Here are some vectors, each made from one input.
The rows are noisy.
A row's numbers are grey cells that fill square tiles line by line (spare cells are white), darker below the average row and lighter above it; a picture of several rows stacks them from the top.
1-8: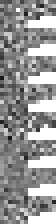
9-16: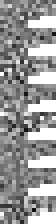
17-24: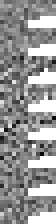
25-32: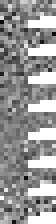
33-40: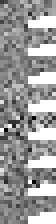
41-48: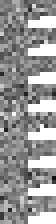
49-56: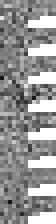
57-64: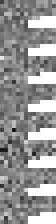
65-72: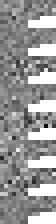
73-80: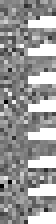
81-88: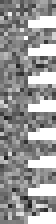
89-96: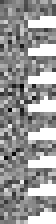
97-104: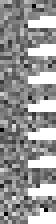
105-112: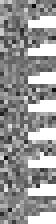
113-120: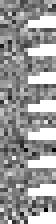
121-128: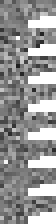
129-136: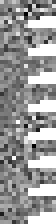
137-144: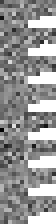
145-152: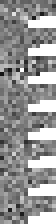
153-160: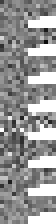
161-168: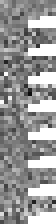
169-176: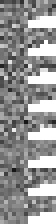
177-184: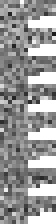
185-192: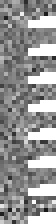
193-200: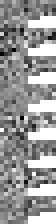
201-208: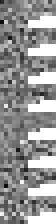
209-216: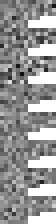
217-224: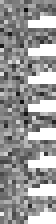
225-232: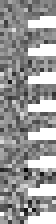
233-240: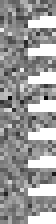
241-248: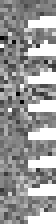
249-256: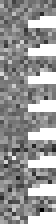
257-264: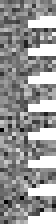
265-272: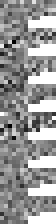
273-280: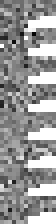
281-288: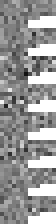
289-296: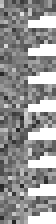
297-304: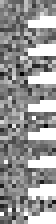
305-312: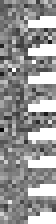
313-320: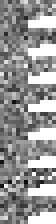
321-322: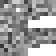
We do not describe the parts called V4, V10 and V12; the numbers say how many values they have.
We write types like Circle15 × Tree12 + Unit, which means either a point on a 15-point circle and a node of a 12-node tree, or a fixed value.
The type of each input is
(Bool × V4 + V10) × (Label5 + Label7 × V12).
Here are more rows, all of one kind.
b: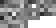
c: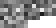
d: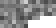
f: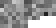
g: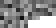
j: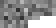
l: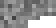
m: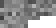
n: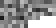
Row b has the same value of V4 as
c, l and n.
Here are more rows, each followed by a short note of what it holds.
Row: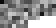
one of 7 labels, a true/false value, a value of V4 and a value of V12
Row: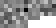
one of 5 labels and a value of V10
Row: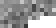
one of 7 labels, a value of V10 and a value of V12
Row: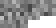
one of 7 labels, a true/false value, a value of V4 and a value of V12
